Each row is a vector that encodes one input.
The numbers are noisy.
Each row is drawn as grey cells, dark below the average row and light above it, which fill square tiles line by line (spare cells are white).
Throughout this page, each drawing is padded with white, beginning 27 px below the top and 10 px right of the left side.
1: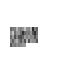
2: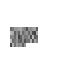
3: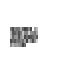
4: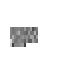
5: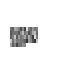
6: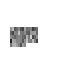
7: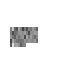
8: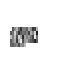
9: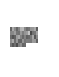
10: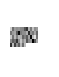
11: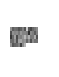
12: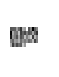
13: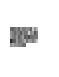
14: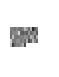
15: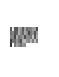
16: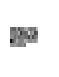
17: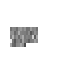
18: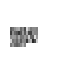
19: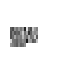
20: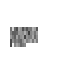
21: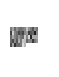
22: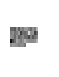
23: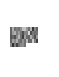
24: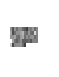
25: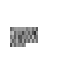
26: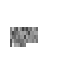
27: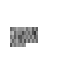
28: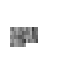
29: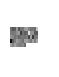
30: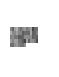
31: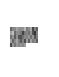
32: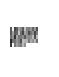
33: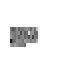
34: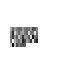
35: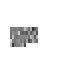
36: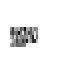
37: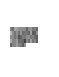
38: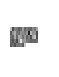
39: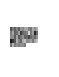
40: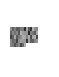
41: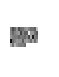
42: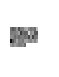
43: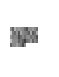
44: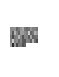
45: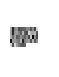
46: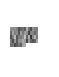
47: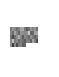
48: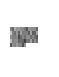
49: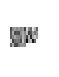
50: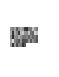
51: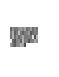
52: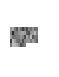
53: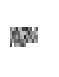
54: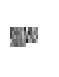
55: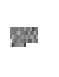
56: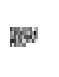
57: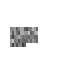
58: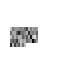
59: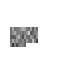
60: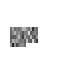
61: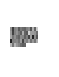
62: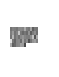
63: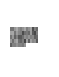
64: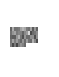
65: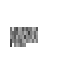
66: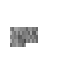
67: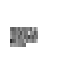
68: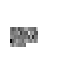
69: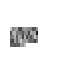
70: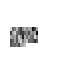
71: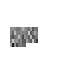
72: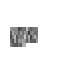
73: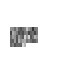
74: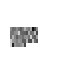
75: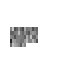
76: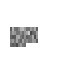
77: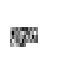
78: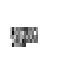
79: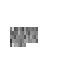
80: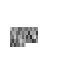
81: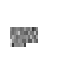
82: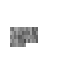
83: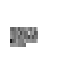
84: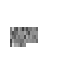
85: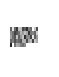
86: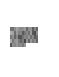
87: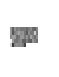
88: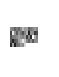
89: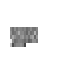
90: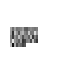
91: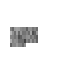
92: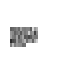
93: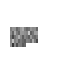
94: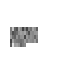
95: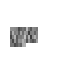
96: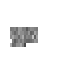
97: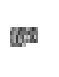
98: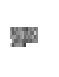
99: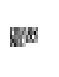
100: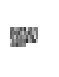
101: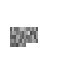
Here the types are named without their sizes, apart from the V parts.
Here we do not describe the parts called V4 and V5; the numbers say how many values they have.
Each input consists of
either a point on each of two lines, or a true/false value, a value of V4 and a value of V5.
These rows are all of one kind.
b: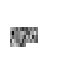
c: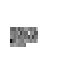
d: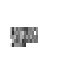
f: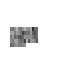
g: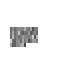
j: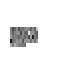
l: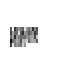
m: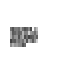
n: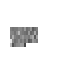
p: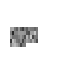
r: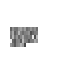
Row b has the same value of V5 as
l and p.
